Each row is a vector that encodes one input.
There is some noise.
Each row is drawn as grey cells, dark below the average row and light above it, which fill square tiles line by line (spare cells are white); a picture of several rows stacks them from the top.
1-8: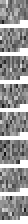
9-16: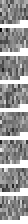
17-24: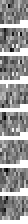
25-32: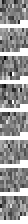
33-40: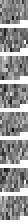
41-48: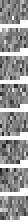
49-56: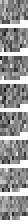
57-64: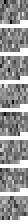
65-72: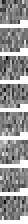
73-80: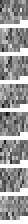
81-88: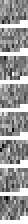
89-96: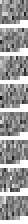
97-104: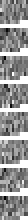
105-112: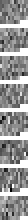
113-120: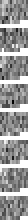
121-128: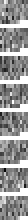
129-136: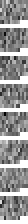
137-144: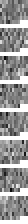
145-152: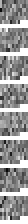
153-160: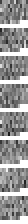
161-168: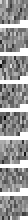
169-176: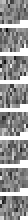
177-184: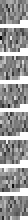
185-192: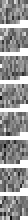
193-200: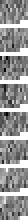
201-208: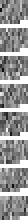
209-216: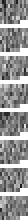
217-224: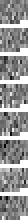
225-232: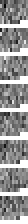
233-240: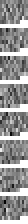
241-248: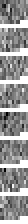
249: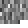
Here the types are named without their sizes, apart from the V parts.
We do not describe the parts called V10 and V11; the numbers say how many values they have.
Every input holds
a true/false value and a value of V10, together with either a point on a line, or a value of V11.
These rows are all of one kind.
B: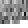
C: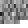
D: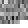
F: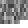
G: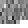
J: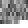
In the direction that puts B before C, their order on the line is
D, G, B, C, J, F.
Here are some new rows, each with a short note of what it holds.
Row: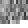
a point on a line, a true/false value and a value of V10
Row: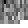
a true/false value, a value of V10 and a value of V11
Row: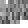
a point on a line, a true/false value and a value of V10
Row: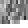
a point on a line, a true/false value and a value of V10
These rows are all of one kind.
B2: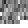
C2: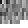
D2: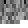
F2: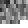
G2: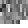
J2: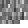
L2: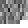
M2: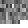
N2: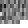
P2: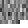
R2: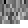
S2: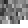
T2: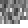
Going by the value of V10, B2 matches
G2, J2, N2 and T2.
